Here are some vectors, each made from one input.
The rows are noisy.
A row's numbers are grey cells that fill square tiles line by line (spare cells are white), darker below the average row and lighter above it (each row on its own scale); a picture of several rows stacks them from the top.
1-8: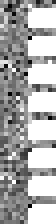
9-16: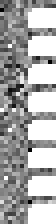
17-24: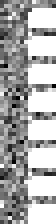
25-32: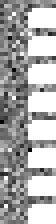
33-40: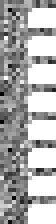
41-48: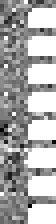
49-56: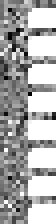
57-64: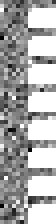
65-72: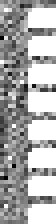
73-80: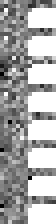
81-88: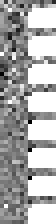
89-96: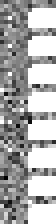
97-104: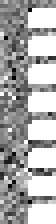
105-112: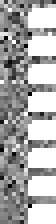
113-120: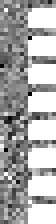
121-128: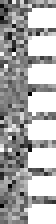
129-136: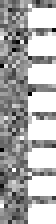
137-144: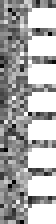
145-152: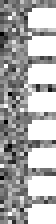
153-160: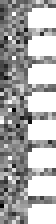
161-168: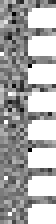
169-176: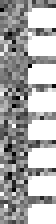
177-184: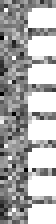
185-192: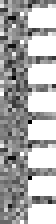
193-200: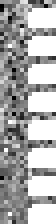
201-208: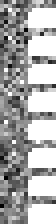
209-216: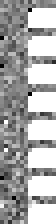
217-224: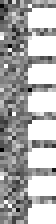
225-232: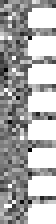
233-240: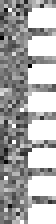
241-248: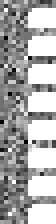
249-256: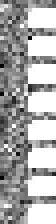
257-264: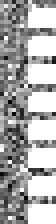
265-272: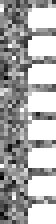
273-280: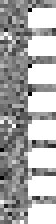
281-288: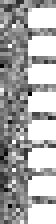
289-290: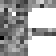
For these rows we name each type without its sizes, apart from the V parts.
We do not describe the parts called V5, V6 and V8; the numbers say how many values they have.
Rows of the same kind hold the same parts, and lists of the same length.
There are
2 kinds of row.
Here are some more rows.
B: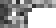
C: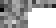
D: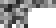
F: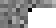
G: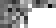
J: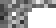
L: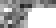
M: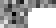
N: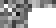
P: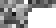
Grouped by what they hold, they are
B, C, D, F, G, J, M, P
L, N

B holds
a point on a circle, a node of a tree, a true/false value, a value of V6 and a value of V8.
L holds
a value of V5 and a value of V8.
